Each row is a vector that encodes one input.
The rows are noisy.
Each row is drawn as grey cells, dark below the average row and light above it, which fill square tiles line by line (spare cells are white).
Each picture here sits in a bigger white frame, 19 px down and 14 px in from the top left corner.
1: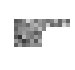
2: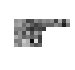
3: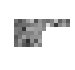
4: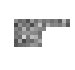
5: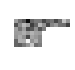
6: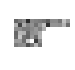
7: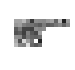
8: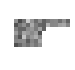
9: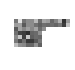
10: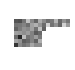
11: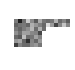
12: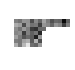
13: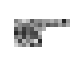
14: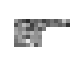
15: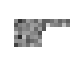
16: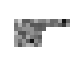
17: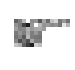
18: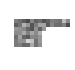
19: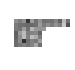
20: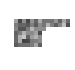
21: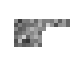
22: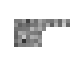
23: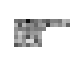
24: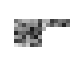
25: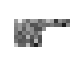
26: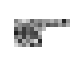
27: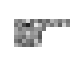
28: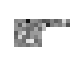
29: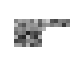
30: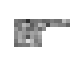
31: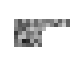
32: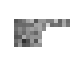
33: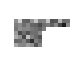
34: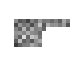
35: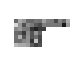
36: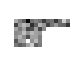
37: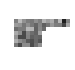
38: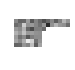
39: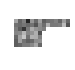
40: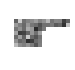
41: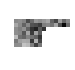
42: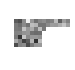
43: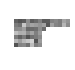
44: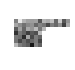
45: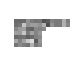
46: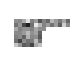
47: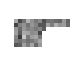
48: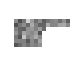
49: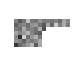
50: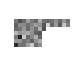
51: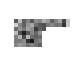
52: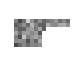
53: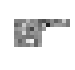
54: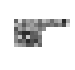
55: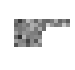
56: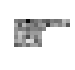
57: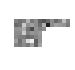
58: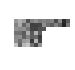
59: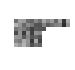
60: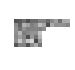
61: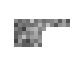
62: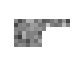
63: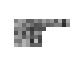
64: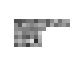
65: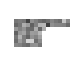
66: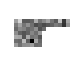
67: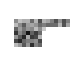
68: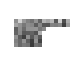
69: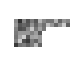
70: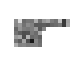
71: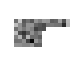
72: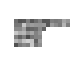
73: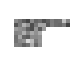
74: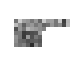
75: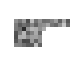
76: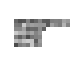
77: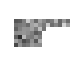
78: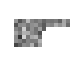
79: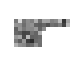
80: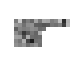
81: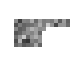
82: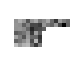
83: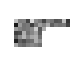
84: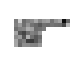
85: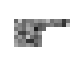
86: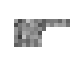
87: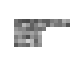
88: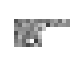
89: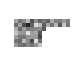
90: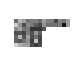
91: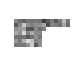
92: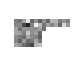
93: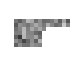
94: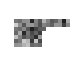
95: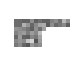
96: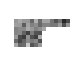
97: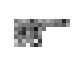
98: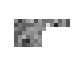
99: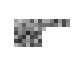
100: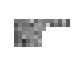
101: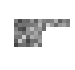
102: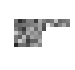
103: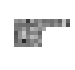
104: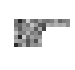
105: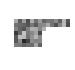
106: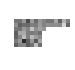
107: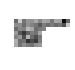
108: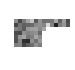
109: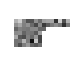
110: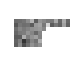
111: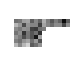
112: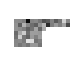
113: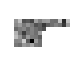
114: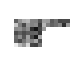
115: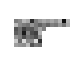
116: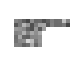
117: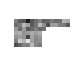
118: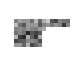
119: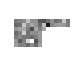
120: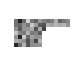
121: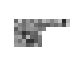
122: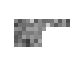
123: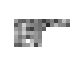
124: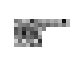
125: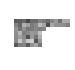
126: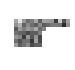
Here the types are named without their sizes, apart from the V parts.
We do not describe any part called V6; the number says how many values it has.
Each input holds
either two values of V6, or a list of points on a line.
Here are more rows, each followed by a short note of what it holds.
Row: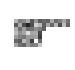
the empty list
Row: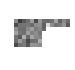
a list of two items
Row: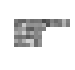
a list of one item
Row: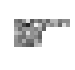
the empty list
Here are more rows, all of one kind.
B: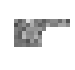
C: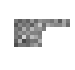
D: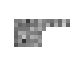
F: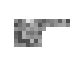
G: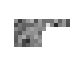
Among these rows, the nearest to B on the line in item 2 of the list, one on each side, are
F and G.
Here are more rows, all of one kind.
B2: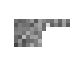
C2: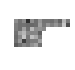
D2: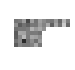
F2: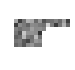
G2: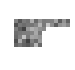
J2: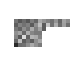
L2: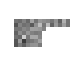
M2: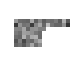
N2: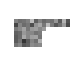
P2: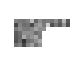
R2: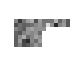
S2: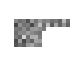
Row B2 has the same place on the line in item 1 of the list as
M2, N2, P2 and R2.
